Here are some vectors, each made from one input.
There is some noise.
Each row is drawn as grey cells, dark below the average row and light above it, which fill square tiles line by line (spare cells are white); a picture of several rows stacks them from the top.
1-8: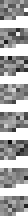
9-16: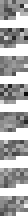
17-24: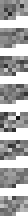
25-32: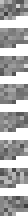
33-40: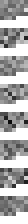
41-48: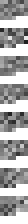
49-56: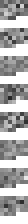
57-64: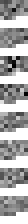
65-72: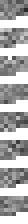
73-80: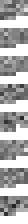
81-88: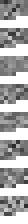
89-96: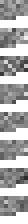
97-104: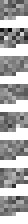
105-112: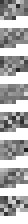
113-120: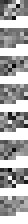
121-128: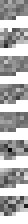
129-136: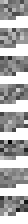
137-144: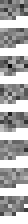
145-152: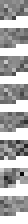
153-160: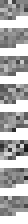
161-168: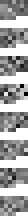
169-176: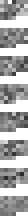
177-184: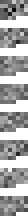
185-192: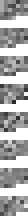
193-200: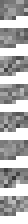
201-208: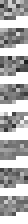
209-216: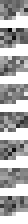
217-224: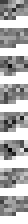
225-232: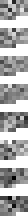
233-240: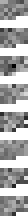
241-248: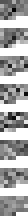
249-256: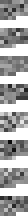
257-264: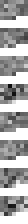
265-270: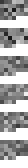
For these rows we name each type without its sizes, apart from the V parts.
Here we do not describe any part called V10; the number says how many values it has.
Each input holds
a point on a line, together with either four true/false values, or a value of V10.
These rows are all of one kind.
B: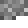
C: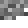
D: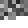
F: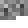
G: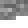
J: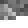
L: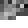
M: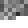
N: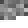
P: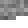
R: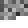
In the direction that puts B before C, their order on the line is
R, M, D, L, J, N, G, P, B, C, F.
